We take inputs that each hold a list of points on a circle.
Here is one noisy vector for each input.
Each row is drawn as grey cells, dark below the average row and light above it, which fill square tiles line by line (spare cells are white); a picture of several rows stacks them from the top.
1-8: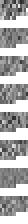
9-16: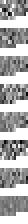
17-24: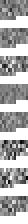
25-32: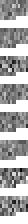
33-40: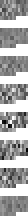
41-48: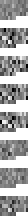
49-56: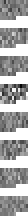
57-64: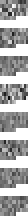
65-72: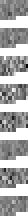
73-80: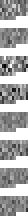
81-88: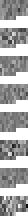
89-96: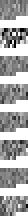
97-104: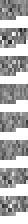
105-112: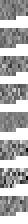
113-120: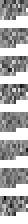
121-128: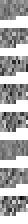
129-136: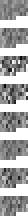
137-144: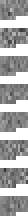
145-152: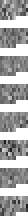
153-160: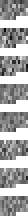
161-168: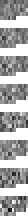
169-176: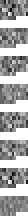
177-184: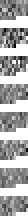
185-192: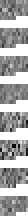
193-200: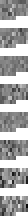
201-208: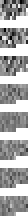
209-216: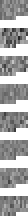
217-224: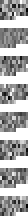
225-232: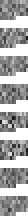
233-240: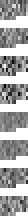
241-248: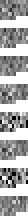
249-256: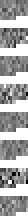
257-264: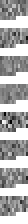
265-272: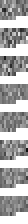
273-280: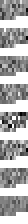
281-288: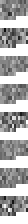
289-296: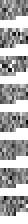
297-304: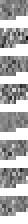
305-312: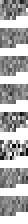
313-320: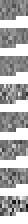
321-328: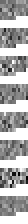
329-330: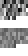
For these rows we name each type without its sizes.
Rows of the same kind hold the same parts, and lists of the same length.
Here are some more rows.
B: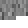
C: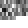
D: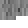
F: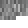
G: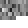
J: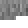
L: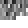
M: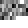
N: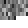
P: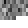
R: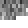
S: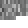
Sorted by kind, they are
B, C, D, R
F, S
G, J, N, P
L, M

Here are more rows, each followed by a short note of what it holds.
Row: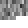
the empty list
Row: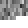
the empty list
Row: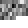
the empty list
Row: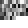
a list of two items
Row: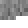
a list of three items
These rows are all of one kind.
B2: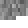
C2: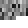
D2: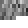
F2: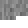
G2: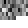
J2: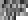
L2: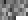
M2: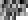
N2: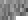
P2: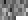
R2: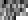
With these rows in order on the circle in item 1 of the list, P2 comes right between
F2 and L2.
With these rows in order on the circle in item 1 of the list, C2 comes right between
J2 and M2.
